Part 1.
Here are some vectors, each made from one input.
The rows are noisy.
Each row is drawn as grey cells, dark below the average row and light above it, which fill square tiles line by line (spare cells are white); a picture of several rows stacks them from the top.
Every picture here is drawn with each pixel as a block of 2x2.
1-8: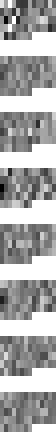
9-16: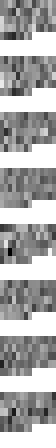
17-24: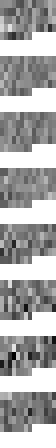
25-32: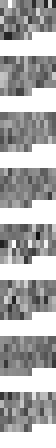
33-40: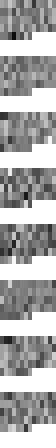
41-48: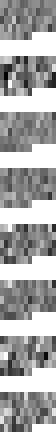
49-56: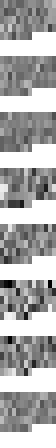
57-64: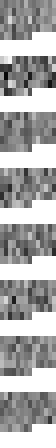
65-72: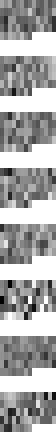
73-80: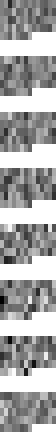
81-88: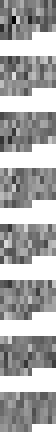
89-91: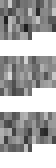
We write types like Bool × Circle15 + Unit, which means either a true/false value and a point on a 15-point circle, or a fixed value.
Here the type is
Line4 × Line7.
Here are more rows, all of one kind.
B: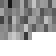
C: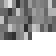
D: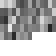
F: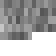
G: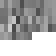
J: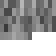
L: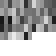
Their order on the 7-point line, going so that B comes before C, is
D, G, F, B, L, C, J.
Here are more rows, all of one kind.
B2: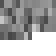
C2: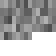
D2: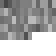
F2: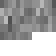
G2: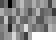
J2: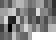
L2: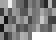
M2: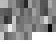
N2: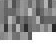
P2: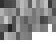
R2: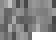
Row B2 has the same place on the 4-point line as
C2, G2 and M2.
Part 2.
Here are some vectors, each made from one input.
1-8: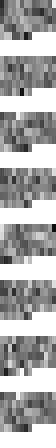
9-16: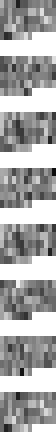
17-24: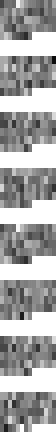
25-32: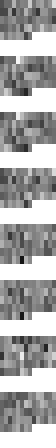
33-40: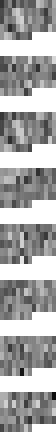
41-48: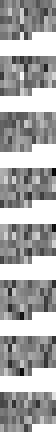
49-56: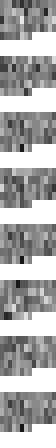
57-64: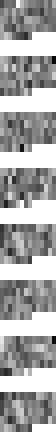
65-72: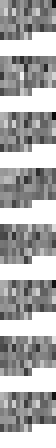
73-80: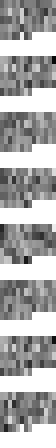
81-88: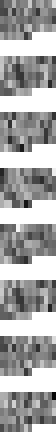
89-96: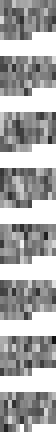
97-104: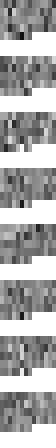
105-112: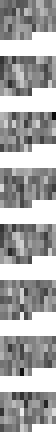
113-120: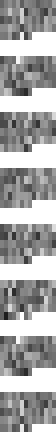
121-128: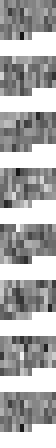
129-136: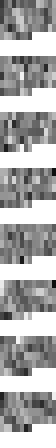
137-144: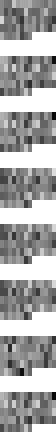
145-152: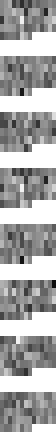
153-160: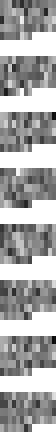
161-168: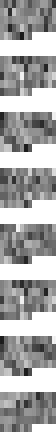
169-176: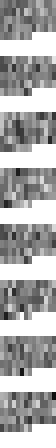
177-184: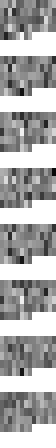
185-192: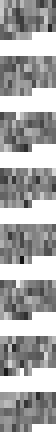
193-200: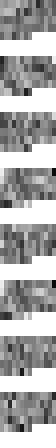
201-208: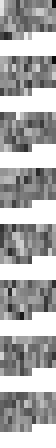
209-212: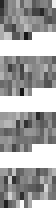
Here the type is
Bool × Bool × Bool × Bool.
